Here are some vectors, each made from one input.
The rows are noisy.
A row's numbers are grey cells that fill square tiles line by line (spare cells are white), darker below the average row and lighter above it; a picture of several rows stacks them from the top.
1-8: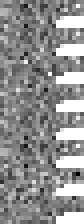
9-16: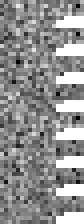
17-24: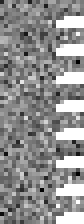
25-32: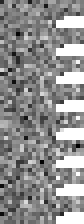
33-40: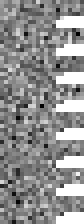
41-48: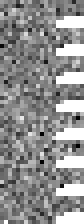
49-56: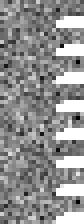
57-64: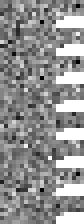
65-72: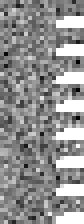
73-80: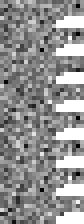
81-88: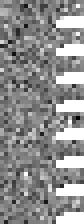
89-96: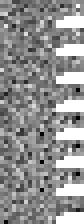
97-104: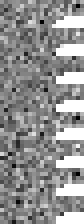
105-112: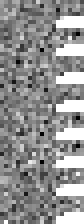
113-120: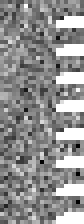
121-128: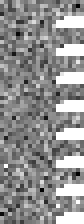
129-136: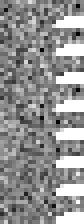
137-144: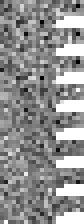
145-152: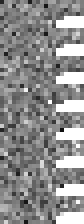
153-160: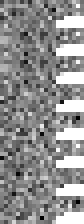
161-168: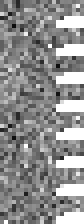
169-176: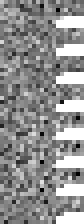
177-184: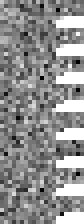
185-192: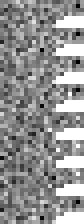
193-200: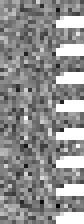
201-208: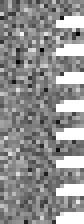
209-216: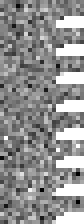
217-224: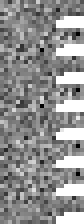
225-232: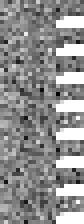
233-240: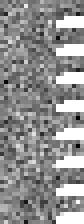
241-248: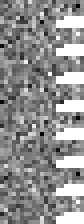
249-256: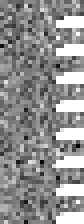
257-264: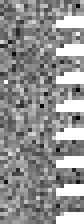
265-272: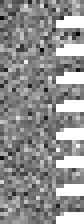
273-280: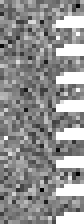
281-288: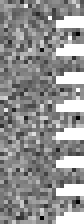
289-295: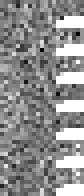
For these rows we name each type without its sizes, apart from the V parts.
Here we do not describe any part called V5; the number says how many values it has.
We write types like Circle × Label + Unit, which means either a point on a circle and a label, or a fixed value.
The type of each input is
Bool × Bool × Bool × Bool × Bool + Line × List(V5).
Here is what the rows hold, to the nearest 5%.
About 30% of them hold a point on a line, together with a list of values of V5. The rest hold five true/false values.
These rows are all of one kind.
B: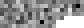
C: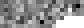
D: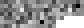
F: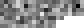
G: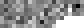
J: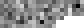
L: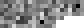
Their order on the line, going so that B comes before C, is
F, J, B, D, C, G, L.
